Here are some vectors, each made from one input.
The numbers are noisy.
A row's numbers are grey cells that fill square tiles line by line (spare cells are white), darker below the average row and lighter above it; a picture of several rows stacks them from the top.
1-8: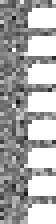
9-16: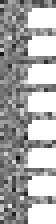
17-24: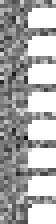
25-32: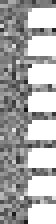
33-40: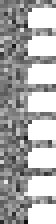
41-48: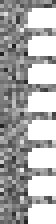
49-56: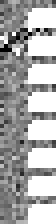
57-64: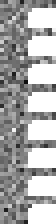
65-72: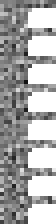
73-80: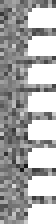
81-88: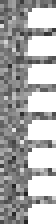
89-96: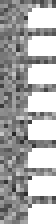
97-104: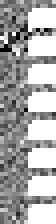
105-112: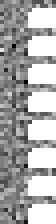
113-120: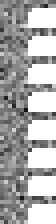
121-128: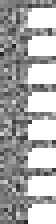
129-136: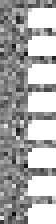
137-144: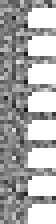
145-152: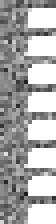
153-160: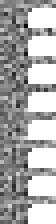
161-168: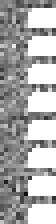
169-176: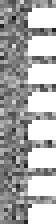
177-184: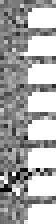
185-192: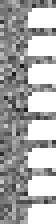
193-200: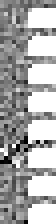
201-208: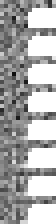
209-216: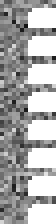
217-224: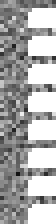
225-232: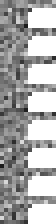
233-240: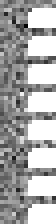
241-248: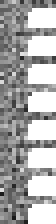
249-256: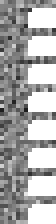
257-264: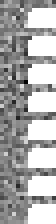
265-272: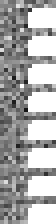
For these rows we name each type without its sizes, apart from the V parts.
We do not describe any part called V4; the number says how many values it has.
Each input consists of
a list of items, each a true/false value and a value of V4.
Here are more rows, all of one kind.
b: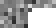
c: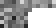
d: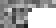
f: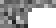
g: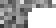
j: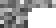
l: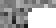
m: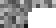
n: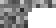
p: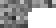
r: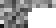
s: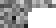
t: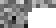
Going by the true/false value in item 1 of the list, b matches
d, f and l.
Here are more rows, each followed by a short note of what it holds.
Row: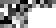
the empty list
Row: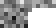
a list of one item
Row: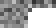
a list of two items
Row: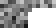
a list of one item
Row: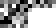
the empty list
